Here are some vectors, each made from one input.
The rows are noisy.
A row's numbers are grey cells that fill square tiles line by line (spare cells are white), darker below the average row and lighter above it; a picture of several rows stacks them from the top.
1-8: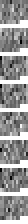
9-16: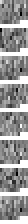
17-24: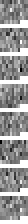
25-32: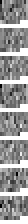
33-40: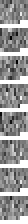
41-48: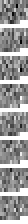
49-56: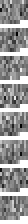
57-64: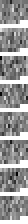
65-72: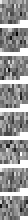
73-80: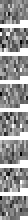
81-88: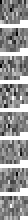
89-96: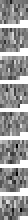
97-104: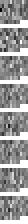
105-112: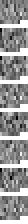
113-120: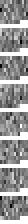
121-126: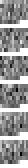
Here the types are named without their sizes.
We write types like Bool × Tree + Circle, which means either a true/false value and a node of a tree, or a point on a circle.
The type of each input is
Circle + Line.
